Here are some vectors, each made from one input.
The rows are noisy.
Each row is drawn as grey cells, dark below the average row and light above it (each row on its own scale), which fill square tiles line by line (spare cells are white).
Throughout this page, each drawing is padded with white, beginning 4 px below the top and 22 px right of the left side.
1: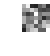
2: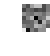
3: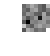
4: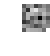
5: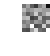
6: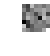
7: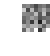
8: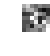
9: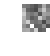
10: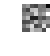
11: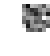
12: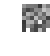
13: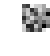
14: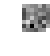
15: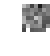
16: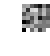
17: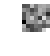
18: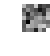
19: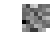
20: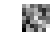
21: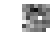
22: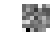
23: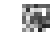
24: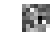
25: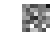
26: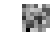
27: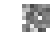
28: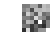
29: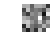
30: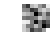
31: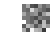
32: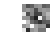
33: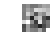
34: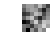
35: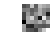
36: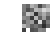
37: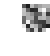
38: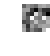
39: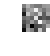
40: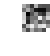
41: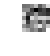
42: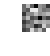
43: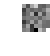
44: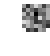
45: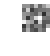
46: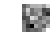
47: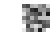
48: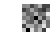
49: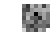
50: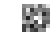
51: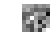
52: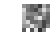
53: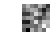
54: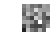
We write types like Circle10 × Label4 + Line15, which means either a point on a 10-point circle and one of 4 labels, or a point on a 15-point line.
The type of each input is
Line3 × Line4.
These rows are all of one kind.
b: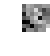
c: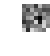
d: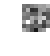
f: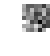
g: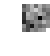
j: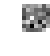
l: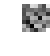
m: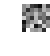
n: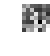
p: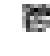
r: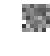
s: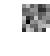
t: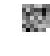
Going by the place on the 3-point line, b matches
d, g, j and t.
